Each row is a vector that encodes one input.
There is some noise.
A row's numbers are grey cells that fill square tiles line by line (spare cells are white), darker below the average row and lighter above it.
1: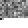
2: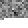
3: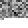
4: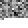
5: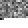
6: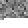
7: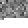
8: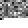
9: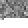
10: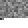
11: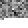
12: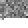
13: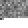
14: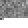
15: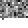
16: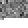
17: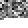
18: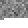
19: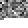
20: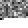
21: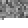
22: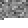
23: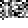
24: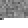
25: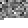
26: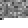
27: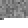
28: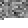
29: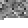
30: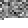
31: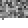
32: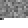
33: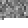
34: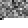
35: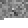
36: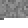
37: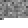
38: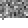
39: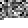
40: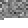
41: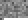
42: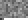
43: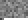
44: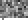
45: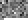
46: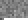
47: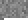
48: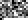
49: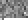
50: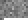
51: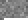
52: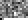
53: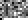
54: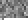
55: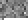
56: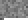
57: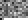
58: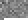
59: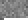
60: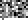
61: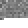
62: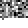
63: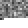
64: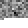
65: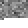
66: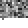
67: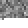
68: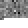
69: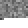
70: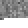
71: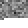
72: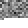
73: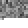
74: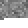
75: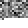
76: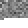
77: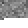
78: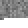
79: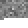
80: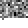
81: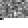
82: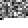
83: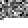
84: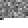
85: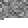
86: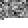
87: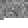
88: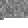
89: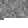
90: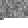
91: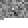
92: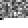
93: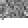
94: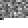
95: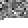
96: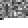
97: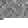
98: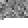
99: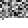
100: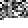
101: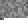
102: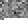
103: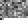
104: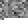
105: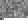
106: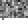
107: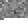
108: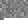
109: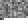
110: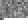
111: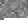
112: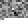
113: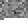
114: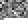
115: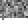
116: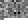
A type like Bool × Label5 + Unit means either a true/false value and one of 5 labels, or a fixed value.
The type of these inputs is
Line8 + List2(Line5).
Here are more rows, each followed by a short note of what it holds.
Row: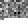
the empty list
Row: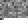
a list of one item
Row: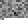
a list of one item
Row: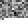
a list of one item
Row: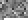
a point on an 8-point line
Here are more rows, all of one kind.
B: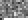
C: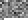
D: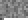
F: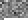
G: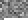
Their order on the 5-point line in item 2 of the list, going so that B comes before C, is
D, B, G, C, F.
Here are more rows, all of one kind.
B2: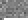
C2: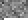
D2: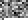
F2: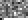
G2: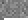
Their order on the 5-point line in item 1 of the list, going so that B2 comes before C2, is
B2, F2, G2, D2, C2.
